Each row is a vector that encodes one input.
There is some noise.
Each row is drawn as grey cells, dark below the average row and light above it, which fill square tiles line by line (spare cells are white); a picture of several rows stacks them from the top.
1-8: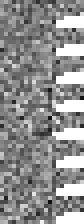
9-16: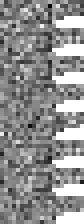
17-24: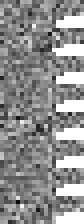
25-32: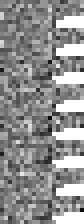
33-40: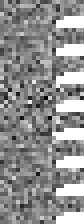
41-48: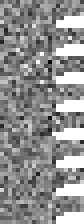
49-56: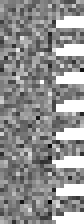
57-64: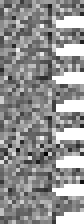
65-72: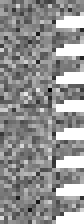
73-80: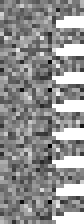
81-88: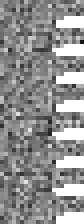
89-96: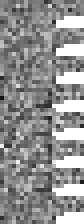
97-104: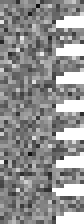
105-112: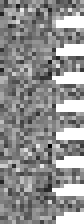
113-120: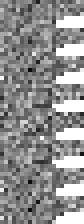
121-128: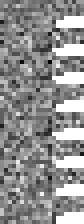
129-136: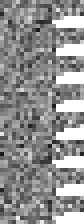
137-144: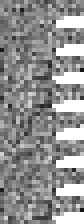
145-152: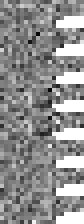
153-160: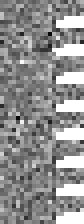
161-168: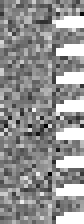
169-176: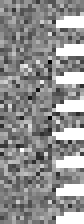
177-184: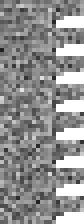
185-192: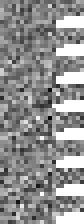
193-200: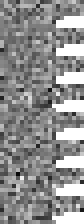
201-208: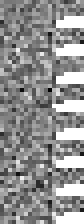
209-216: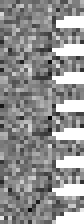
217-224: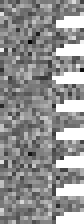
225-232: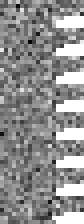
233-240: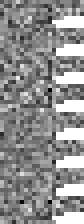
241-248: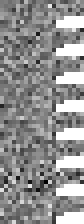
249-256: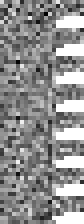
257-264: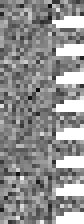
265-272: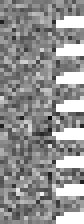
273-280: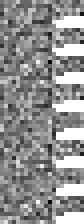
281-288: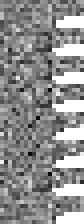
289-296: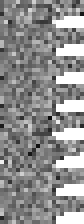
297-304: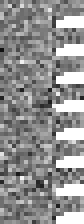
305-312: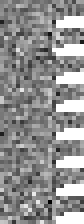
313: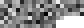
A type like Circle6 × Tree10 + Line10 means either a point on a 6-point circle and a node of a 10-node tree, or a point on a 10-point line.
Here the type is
Line12 × Line12 + List2(Line5).
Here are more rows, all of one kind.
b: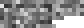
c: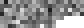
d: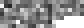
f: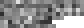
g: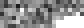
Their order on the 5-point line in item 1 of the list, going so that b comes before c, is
f, b, d, c, g.
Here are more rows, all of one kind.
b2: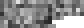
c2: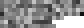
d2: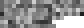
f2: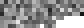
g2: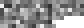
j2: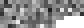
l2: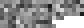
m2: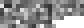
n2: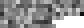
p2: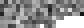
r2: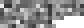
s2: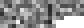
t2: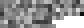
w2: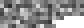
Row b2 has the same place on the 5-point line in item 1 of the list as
c2, d2, n2 and t2.
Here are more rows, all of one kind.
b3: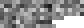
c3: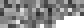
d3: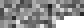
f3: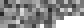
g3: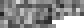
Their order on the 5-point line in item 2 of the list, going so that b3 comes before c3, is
d3, b3, c3, f3, g3.
